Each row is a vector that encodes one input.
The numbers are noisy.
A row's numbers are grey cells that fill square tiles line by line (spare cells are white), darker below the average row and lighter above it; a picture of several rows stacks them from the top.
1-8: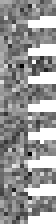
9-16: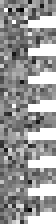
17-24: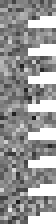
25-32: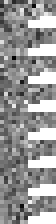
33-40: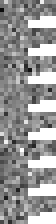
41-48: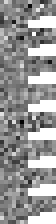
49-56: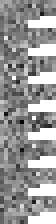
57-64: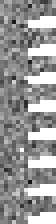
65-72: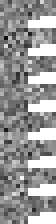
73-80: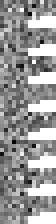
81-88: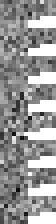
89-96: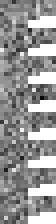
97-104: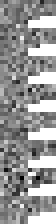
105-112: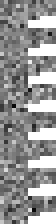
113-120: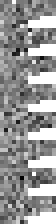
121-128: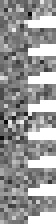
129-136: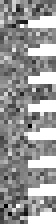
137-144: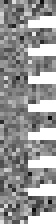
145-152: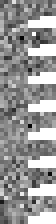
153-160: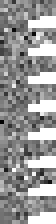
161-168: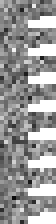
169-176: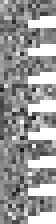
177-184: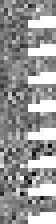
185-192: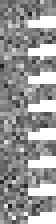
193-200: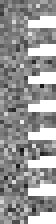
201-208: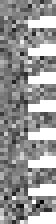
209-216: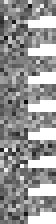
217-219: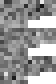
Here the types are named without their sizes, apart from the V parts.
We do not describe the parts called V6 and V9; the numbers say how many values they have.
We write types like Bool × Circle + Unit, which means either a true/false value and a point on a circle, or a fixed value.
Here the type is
Bool × Circle × V6 × V9.
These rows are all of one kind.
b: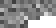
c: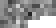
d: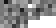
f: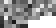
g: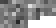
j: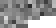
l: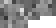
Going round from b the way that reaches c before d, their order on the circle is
b, c, d, l, g, f, j.
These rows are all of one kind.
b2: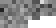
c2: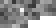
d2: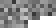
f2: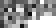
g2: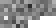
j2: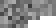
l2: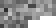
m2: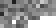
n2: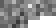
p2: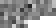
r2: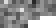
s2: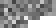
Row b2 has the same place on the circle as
c2, d2, g2 and l2.
